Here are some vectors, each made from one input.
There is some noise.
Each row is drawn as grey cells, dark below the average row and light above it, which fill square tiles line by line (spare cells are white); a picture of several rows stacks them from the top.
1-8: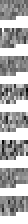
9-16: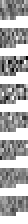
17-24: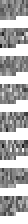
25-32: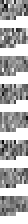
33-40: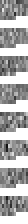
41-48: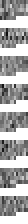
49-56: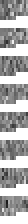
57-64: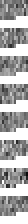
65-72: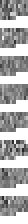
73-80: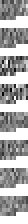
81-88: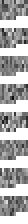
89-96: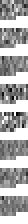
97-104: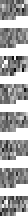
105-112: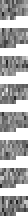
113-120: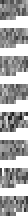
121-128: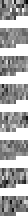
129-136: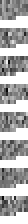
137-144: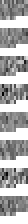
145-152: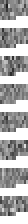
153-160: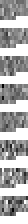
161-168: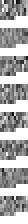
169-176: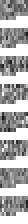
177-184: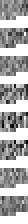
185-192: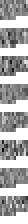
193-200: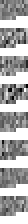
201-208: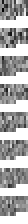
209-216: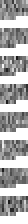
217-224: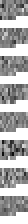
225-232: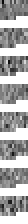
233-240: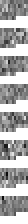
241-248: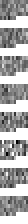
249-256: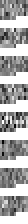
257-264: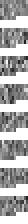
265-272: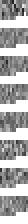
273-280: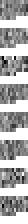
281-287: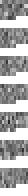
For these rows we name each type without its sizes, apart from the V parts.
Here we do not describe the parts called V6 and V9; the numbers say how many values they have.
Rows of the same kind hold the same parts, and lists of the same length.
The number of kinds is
2.
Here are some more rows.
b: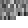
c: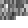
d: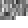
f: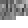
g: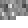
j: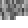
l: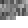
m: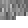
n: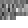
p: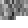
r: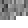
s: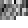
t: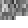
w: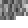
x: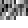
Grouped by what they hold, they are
b, c, p, w
d, f, g, j, l, m, n, r, s, t, x

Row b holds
a point on a line and a value of V6.
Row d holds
three true/false values, a value of V6 and a value of V9.
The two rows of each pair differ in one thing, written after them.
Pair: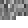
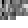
the value of V9
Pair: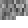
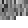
one of the three true/false values
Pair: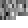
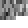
one of the three true/false values
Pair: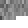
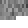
the value of V6
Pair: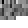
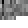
one of the three true/false values
